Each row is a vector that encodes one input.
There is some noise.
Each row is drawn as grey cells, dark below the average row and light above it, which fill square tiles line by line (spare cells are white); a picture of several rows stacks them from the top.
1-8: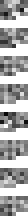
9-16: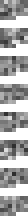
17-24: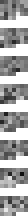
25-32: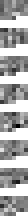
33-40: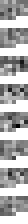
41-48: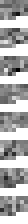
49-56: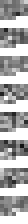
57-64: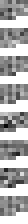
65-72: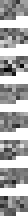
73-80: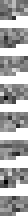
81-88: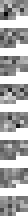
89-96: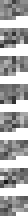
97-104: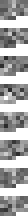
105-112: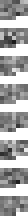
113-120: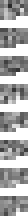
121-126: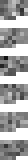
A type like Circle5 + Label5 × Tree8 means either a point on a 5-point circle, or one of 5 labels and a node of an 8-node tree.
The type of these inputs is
(Bool × Circle5 + Unit) × Line5 × (Tree7 + Unit).
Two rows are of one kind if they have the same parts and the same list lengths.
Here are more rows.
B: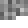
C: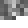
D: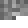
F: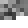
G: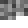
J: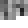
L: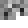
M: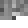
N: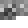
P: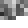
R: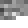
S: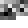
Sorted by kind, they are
B, D, M, R
C, P
F, G, L, N, S
J

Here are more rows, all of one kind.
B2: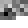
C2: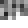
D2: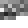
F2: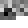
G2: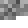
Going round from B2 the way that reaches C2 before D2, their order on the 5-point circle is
B2, F2, C2, G2, D2.
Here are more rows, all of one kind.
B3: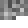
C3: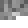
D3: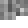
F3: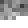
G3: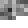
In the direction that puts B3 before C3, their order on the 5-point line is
D3, G3, B3, C3, F3.
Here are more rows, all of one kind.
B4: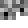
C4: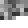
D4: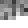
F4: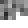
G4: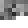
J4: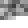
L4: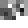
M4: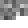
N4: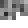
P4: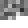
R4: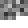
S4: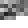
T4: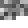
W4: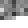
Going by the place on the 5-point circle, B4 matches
C4, D4 and M4.
